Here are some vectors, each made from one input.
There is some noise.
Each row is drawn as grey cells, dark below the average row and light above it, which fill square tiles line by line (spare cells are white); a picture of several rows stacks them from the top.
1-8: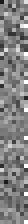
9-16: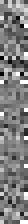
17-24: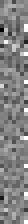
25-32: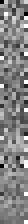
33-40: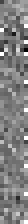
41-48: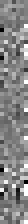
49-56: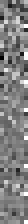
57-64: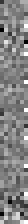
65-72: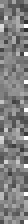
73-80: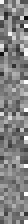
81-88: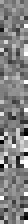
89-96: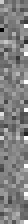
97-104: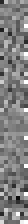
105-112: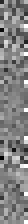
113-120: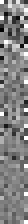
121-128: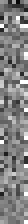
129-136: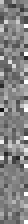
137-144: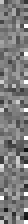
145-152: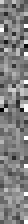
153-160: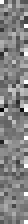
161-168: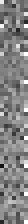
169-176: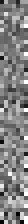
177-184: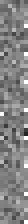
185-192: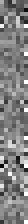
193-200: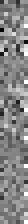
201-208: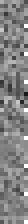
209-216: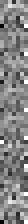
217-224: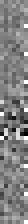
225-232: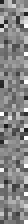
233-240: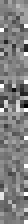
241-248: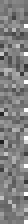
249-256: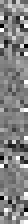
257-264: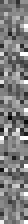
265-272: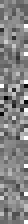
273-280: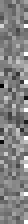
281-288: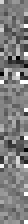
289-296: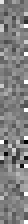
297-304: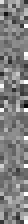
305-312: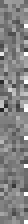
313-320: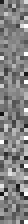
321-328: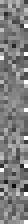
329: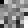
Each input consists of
one of 10 labels.
